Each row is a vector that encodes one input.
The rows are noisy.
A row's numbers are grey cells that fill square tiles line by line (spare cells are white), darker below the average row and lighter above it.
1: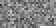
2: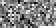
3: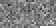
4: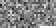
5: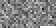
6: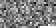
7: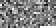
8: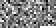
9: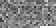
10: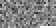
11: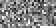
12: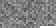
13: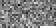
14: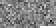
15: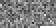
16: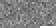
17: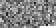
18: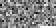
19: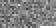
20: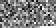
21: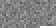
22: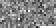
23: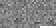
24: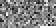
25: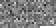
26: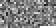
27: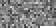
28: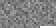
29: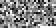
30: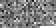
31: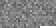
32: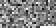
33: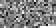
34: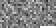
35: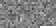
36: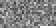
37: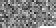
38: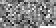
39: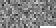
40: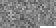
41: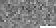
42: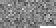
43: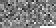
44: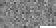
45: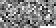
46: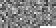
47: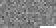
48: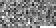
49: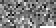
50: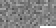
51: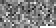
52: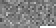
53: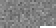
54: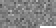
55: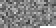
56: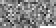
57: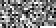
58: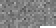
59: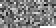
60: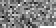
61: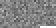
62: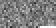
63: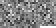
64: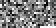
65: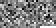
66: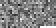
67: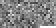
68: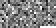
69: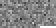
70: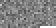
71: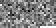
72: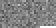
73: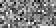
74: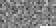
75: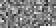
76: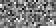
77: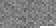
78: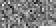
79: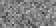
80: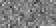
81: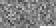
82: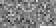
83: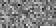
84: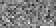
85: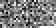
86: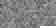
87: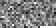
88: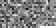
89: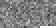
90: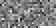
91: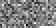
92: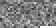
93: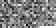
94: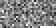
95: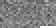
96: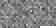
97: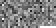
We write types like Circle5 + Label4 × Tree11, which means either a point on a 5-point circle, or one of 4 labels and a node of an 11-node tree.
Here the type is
(Bool × Bool × Bool + Unit) × Label8 + Line5.
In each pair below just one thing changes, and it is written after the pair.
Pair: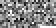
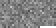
the label
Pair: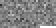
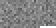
the label
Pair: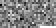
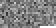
one of the three true/false values
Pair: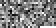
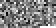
the label
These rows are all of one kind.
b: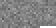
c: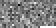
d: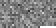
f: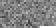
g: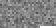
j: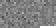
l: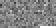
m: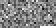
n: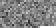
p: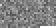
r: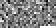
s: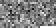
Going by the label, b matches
g and m.
